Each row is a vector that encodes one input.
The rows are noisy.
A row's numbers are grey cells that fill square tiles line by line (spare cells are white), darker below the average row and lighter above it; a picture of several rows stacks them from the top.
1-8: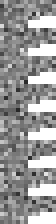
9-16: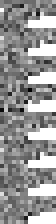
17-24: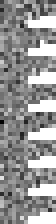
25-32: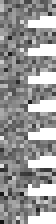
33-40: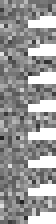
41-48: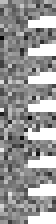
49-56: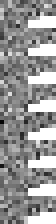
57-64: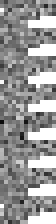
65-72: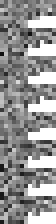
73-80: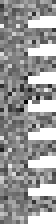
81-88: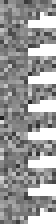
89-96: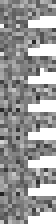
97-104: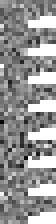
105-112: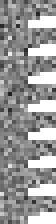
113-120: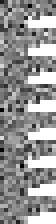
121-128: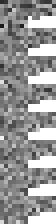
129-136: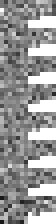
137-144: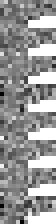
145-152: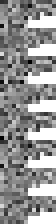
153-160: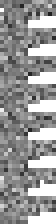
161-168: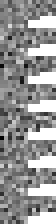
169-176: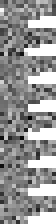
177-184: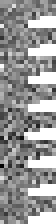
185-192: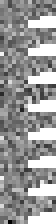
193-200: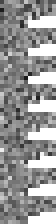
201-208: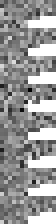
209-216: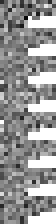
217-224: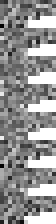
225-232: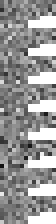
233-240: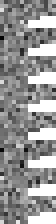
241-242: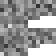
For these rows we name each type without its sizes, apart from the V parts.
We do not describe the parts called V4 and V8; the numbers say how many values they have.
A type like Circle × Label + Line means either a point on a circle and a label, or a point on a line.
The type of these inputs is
(Bool × V4 + V8) × List(Circle).
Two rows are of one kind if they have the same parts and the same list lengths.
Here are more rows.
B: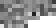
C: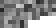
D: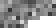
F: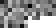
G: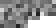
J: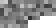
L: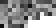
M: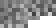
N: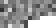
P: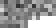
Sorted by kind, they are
B, N
C
D, G
F, L
J, M
P

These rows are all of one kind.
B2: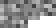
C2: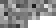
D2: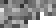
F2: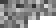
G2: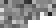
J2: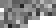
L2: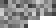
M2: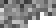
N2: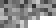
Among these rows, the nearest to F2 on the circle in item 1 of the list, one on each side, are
L2 and N2.
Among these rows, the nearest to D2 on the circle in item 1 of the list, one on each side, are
M2 and N2.
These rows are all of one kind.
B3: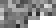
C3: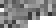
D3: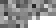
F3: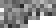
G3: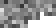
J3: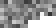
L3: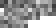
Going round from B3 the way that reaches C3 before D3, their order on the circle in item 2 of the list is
B3, C3, L3, D3, J3, G3, F3.
